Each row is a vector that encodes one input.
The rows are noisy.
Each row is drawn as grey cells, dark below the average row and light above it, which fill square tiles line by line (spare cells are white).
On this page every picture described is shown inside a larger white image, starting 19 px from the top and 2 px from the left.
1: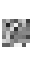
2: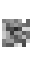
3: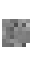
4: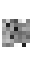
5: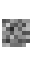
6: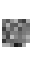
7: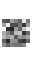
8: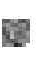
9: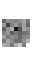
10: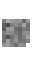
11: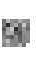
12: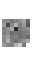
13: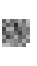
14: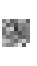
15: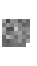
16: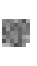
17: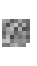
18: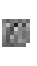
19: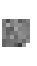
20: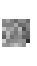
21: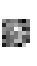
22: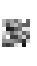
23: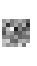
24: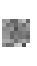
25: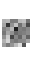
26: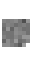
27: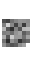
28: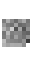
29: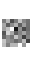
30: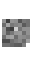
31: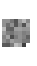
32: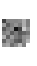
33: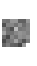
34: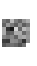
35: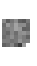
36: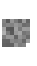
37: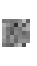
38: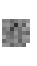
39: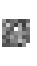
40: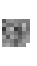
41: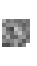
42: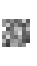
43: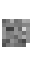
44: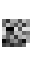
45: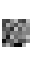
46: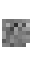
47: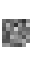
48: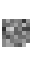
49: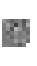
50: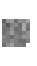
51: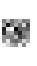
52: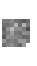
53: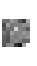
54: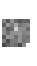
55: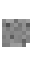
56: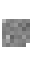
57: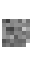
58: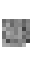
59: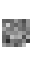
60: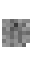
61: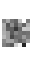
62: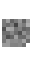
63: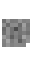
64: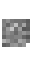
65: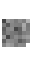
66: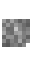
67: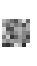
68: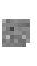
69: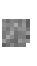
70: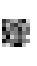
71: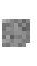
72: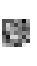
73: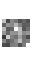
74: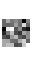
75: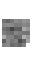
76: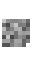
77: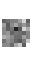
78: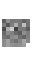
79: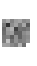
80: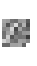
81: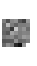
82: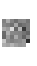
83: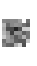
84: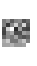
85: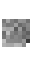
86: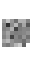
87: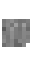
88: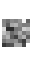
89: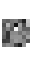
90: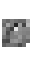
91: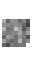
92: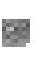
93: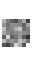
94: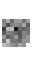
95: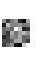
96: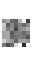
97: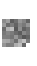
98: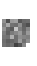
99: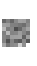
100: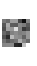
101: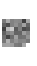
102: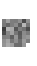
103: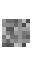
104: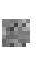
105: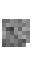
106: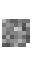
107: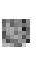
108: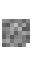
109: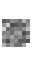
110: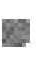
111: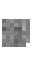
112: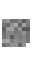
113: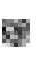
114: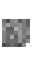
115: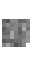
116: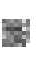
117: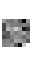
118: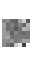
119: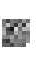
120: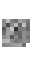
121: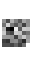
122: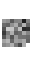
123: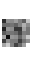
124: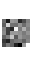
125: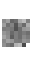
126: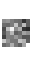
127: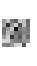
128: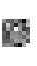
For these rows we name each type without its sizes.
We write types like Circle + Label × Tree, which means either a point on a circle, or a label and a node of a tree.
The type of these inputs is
(Bool × Bool × Bool + Unit) × Tree + Line.
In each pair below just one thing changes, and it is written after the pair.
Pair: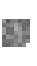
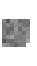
one of the three true/false values
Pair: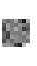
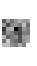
one of the three true/false values
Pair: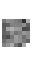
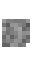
one of the three true/false values
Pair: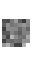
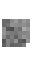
the node of the tree
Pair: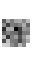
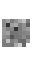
the node of the tree
